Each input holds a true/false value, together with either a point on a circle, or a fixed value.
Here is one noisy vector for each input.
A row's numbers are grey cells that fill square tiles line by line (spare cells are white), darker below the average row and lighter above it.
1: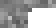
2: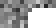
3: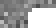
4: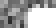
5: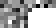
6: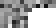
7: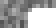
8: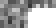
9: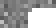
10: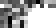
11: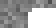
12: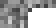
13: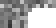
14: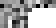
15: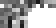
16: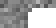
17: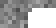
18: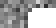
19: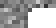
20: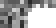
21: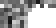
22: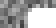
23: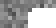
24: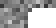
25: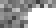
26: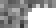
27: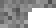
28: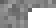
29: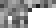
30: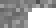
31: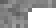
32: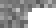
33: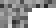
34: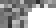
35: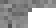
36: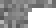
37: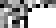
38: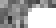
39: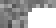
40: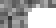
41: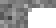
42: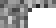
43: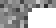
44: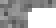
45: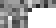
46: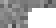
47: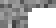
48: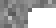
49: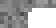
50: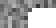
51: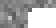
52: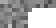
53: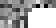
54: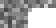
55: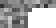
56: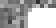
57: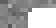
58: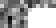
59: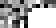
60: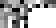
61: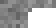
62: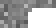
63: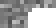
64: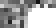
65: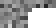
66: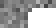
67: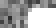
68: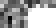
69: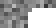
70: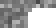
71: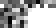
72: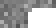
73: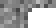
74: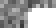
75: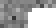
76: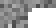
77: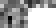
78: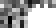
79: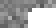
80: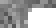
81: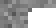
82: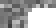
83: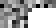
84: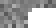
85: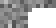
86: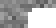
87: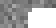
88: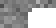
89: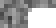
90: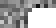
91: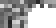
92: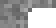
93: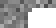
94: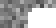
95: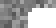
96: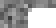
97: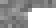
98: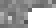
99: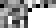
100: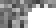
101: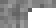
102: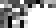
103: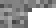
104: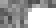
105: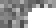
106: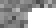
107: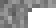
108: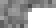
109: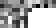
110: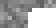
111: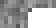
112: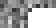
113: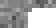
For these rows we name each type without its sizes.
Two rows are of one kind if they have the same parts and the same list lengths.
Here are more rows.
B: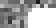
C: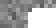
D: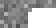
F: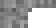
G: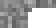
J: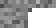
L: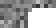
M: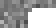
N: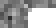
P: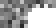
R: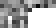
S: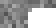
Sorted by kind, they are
B, C, F, G, J, P, R, S
D, L, M, N

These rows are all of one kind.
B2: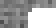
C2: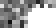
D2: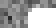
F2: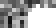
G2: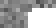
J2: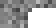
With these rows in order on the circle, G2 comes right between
C2 and D2.
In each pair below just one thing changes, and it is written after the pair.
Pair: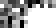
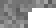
the place on the circle
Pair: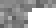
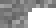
the place on the circle
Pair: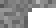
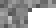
the true/false value
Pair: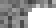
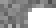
the place on the circle
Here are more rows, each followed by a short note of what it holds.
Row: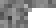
a true/false value
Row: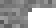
a point on a circle and a true/false value
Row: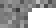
a point on a circle and a true/false value
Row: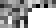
a true/false value
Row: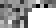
a true/false value
